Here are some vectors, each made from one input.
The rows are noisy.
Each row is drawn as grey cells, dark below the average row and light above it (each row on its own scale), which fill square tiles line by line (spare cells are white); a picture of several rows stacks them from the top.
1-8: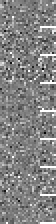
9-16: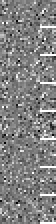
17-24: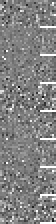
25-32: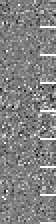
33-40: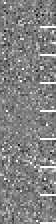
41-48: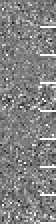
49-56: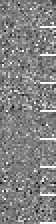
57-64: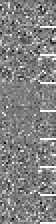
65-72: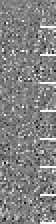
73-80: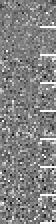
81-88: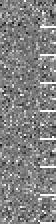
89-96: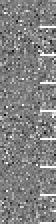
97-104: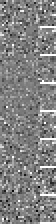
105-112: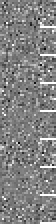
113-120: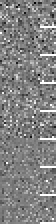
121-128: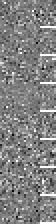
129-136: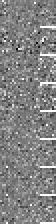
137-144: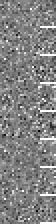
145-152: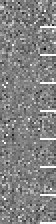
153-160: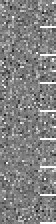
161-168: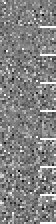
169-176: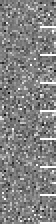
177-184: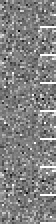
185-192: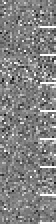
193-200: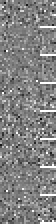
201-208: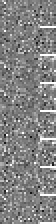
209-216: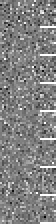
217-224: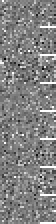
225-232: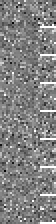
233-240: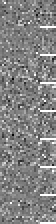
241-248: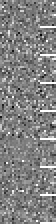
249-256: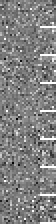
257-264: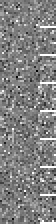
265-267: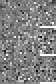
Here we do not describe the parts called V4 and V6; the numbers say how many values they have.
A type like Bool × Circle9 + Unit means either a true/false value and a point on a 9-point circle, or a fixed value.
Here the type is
Bool × Label10 + (Circle11 + V4) × V6.
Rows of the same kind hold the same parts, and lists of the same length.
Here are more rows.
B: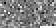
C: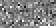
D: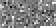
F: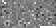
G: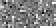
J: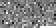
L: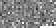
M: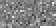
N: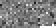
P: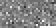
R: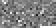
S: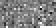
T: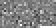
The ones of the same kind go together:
B, D, G, L, M
C, J, N, P, S
F, R, T

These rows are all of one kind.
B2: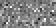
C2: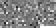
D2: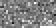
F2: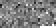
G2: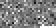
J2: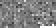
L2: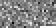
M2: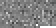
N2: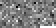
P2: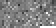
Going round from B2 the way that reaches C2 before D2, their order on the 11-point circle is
B2, N2, F2, P2, J2, C2, G2, M2, L2, D2.
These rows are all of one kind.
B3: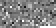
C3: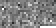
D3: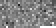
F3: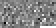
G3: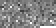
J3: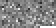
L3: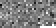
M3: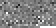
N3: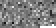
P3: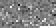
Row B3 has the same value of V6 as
M3 and P3.
